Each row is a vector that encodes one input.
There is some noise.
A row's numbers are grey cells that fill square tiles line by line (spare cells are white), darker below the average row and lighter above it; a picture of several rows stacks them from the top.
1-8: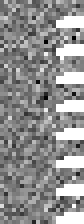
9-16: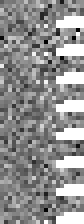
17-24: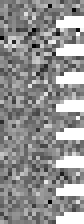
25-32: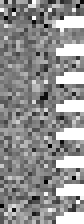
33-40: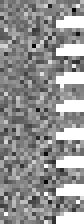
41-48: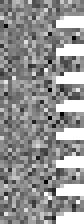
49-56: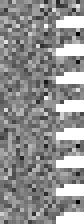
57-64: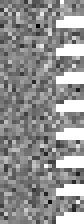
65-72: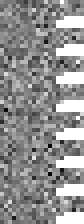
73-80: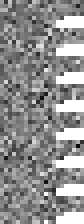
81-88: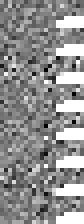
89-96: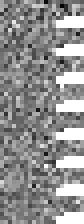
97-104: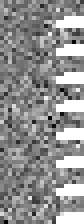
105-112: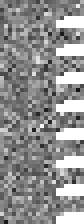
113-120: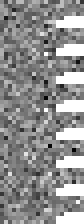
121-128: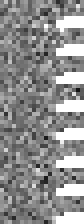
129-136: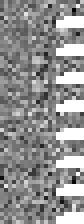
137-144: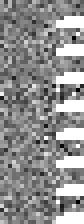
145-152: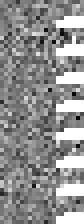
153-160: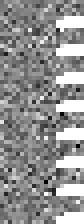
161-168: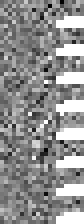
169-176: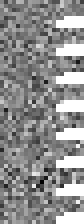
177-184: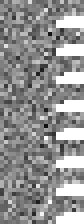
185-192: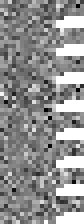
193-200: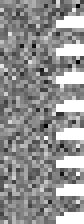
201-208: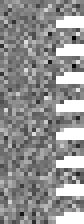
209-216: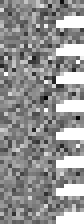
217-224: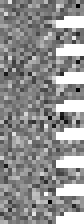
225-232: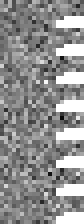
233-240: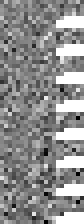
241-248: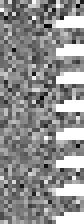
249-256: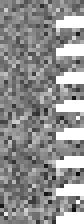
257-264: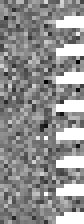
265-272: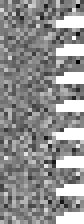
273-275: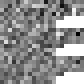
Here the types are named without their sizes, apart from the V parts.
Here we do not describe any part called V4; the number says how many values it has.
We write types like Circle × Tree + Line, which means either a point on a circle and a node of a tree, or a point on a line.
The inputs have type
(Bool × Tree + V4) × (Circle + Line).
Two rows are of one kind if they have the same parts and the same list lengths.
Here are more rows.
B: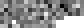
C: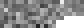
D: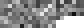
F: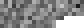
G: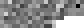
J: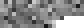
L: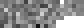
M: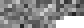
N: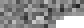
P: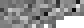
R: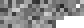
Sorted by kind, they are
B, R
C, F, G, J, L
D, M, N
P

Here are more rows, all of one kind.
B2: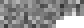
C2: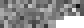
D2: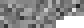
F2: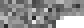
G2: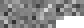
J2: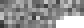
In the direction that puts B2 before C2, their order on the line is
J2, B2, F2, D2, G2, C2.
